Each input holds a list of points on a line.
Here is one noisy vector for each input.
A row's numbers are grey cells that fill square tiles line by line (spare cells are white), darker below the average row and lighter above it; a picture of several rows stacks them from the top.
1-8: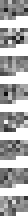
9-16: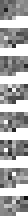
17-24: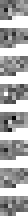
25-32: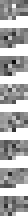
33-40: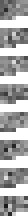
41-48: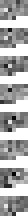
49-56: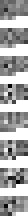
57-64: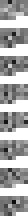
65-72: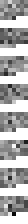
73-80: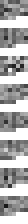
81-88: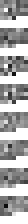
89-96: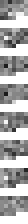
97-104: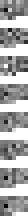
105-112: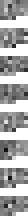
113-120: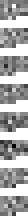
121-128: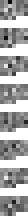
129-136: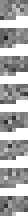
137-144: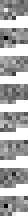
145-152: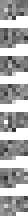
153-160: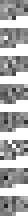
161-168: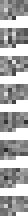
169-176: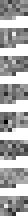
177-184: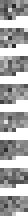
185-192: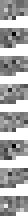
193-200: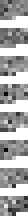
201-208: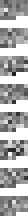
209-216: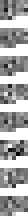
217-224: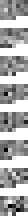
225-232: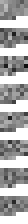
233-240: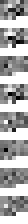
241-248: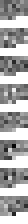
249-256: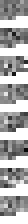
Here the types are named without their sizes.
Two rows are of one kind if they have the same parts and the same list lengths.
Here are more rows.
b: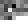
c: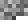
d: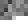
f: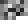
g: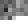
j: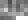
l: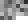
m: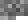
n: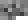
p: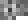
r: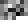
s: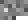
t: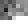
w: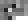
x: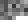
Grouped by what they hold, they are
b, d, g, m, n, t, w, x
c, j, l, p, s
f, r

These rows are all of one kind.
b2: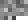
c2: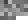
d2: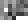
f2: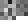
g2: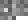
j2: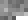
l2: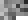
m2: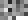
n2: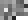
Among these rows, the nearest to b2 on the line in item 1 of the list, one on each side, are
c2 and j2.
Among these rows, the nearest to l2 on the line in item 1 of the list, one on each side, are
c2 and m2.
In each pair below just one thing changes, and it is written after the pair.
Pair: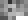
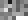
the place on the line in item 1 of the list
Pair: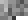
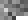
the place on the line in item 1 of the list
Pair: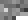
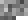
the place on the line in item 1 of the list
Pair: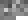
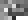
the place on the line in item 1 of the list
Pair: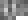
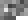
the place on the line in item 1 of the list
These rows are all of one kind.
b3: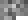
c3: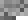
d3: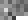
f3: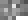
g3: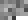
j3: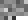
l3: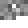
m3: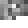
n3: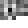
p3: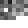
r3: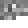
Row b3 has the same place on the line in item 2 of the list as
d3 and g3.
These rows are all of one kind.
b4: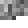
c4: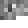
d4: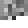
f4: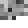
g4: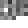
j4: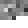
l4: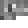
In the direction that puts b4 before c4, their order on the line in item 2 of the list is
j4, f4, b4, g4, l4, c4, d4.
